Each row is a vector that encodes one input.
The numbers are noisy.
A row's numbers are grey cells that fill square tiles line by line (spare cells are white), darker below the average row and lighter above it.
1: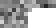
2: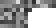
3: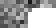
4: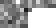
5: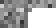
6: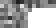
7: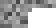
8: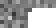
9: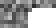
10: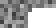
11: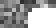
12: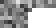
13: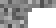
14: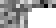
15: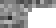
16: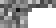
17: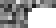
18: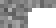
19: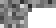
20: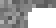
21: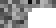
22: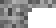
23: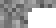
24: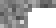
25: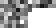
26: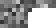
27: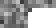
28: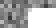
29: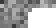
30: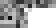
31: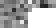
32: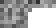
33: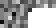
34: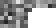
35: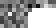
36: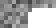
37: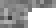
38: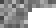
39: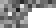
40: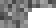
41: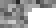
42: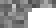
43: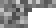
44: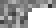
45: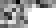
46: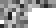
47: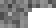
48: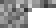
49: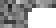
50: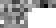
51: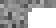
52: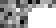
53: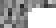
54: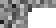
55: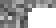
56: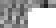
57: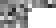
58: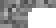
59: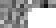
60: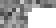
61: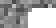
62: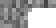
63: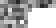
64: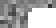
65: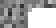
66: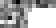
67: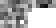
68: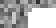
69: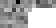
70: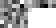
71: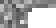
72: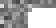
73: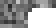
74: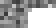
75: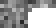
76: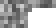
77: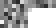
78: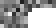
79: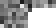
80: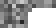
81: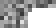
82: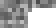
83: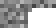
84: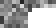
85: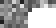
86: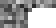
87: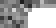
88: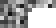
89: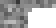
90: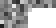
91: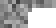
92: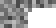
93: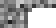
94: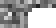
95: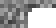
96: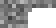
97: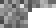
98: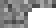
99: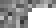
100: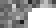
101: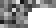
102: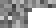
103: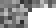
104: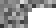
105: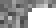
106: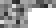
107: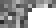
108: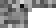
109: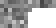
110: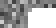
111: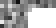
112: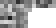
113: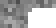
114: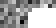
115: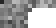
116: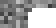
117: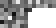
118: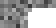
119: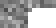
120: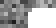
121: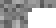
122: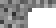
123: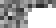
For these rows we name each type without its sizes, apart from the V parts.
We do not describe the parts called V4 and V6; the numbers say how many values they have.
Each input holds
either a point on a line and a value of V4, or a true/false value and a value of V6.
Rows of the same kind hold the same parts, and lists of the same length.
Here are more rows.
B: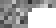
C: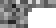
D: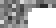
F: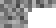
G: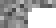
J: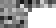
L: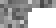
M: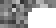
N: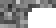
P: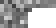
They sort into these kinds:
B, D, F, G, L, N
C, J, M, P

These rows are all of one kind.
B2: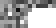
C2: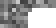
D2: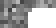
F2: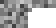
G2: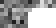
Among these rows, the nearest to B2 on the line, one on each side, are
F2 and G2.
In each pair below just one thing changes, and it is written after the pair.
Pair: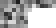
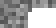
the value of V6
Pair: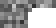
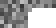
the value of V6
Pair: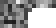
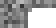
the value of V6
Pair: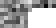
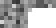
the value of V6
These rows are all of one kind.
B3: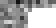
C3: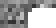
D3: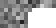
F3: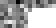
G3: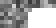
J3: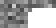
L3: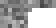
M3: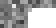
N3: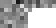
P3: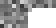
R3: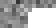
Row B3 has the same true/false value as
F3, L3, N3 and R3.
